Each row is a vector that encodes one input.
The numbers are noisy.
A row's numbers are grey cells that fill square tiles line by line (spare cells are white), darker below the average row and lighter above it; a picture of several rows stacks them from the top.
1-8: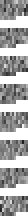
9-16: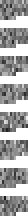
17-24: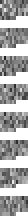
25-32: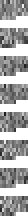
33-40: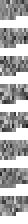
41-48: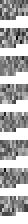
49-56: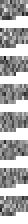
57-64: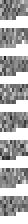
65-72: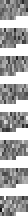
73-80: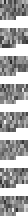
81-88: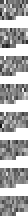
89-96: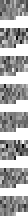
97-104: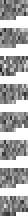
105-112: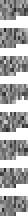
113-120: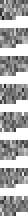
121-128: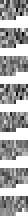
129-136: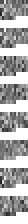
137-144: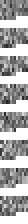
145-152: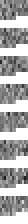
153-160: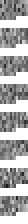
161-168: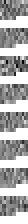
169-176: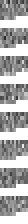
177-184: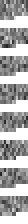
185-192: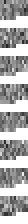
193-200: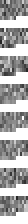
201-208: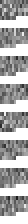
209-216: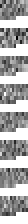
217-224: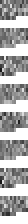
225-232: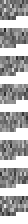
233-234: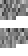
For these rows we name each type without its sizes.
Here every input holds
a true/false value, together with a list of items, each either a label, or a point on a line.
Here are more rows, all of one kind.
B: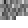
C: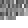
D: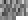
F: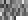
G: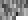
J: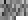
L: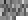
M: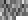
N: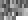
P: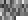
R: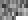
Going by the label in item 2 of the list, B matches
G and M.
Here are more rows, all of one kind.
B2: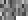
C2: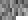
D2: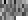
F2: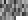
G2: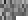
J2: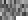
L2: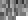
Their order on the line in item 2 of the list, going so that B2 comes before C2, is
J2, B2, F2, L2, D2, C2, G2.
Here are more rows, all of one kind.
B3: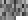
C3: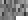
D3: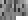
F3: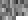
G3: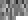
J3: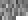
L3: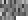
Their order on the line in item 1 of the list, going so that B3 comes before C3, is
J3, L3, F3, B3, C3, D3, G3.
